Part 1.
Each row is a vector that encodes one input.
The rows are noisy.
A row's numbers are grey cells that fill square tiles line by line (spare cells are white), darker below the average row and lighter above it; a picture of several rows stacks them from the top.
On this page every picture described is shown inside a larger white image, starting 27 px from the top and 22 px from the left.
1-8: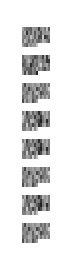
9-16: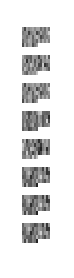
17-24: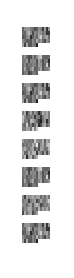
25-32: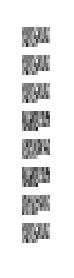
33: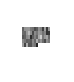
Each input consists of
a point on a 6-point line.
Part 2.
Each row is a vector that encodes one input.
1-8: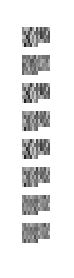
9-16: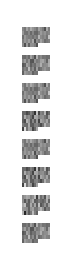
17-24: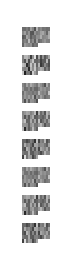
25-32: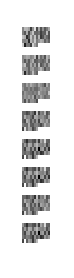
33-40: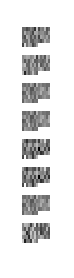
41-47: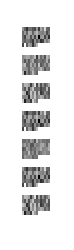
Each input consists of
a point on a 6-point line.
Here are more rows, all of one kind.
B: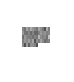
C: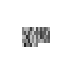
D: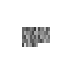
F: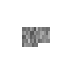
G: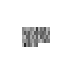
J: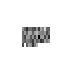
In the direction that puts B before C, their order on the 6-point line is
J, D, F, B, G, C.
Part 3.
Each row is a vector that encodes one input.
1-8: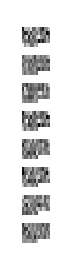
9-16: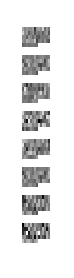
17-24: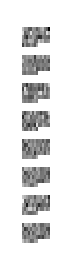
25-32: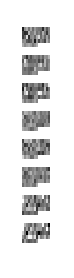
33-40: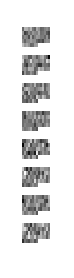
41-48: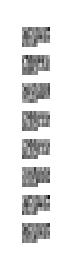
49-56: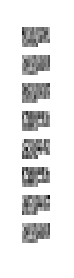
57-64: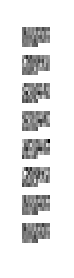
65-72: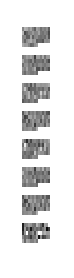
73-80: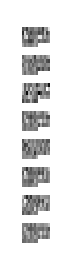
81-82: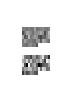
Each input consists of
a point on an 8-point line.
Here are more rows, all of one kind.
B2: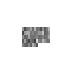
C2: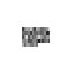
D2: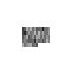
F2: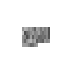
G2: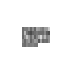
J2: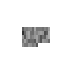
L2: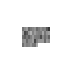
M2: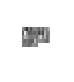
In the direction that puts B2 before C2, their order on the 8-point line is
B2, J2, D2, L2, F2, C2, G2, M2.
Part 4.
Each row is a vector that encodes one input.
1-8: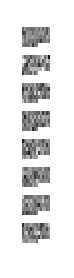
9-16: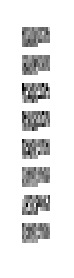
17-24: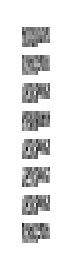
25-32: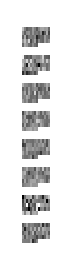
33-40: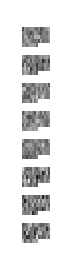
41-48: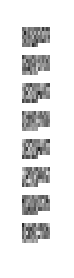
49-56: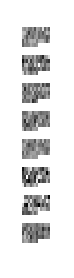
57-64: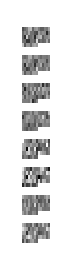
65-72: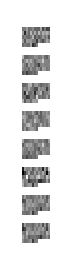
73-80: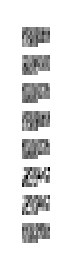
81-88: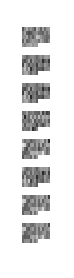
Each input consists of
a point on a 9-point line.
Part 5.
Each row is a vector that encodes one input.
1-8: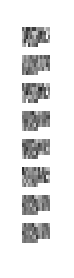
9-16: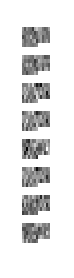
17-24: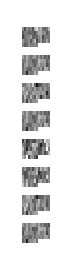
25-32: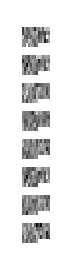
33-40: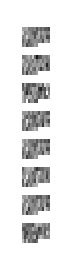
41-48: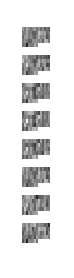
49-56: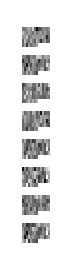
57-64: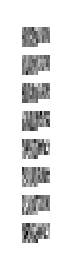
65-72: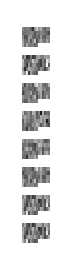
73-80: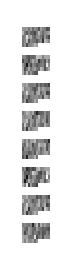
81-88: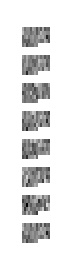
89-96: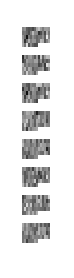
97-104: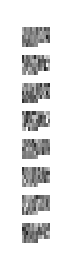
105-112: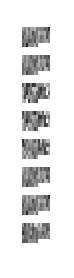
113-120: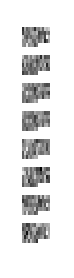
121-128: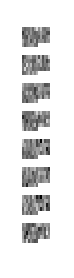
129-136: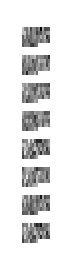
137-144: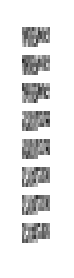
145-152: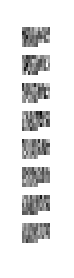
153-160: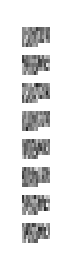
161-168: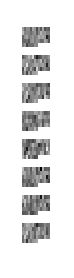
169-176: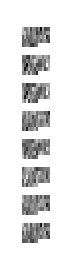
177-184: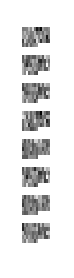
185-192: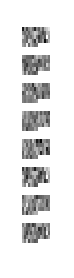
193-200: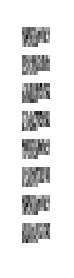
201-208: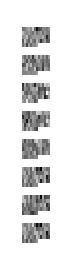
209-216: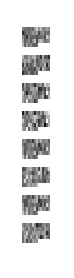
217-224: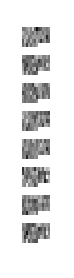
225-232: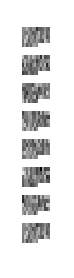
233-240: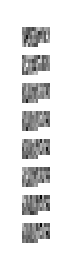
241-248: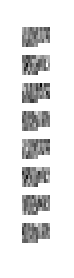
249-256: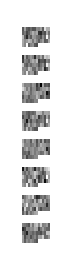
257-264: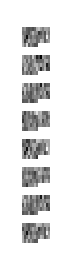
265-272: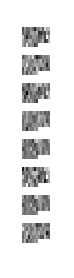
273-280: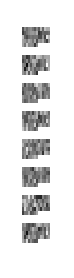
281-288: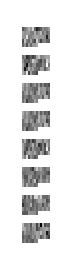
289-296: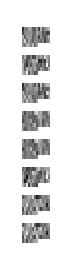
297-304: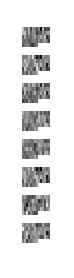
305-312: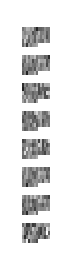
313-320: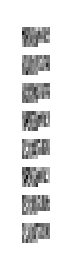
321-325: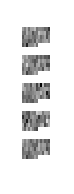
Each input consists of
a point on each of two 10-point lines.
